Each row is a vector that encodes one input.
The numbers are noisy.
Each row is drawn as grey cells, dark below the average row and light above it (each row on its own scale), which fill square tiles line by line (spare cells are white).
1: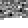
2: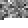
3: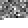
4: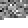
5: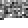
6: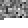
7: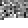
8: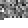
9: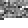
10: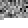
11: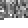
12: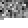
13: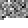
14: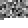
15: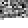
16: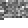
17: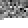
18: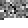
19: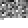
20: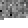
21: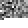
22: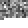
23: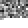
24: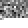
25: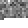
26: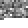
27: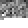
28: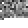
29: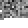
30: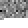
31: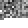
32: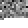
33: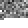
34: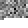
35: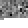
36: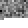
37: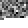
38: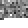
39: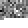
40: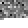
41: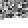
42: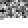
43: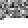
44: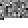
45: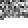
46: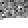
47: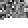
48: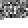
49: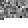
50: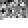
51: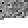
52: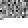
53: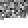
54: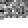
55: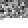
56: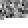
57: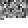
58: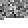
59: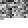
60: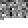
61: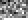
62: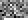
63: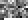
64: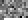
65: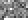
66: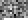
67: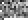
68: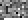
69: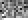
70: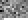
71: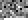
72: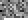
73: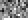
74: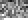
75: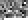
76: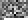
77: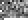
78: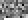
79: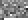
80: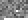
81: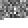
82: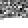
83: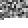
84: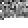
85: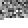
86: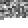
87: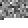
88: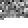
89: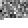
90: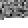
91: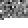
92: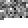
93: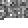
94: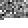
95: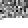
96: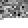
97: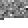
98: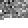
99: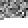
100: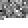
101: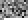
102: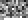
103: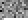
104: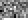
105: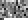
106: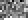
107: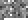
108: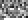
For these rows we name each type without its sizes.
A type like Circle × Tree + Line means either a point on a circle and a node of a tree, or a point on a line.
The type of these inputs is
(Bool × Bool × Bool + Unit) × Label + Line × Line.
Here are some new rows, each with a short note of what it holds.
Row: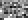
a point on each of two lines
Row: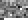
a point on each of two lines
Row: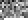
a label
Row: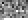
a label and three true/false values
